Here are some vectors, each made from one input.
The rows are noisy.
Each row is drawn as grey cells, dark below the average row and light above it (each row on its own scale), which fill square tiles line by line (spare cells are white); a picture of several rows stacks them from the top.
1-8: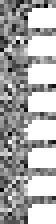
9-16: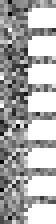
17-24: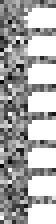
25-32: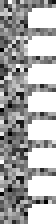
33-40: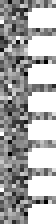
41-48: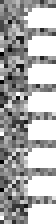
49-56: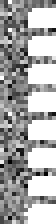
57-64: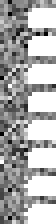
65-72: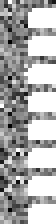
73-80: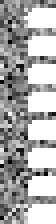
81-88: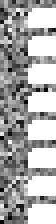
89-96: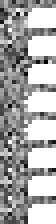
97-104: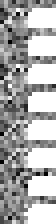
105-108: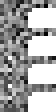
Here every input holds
a node of a 9-node tree.
